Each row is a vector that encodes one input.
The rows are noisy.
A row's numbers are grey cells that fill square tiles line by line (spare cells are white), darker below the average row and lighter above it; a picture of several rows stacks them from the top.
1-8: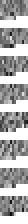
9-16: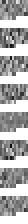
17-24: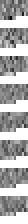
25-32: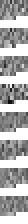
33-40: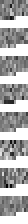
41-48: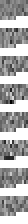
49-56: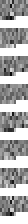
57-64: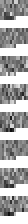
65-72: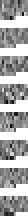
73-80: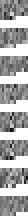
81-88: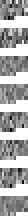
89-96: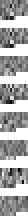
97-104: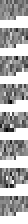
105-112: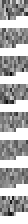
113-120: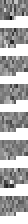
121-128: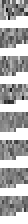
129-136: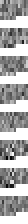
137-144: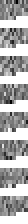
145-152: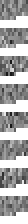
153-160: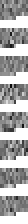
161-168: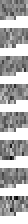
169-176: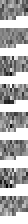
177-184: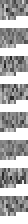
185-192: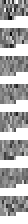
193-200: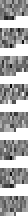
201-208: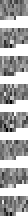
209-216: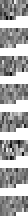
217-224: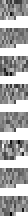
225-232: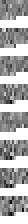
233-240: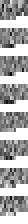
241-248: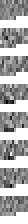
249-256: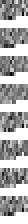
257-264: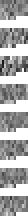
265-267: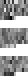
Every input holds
either a point on a 6-point line, or a list of up to two points on a 5-point line.
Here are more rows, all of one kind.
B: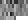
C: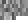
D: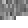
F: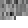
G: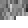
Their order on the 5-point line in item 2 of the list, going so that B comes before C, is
F, B, C, D, G.
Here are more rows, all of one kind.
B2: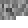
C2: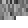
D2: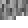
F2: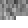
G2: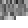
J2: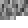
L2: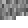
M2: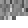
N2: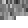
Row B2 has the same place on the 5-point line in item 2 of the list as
C2, G2 and L2.
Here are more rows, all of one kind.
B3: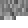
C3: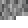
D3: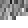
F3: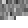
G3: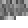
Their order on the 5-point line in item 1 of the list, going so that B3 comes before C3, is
D3, B3, C3, F3, G3.
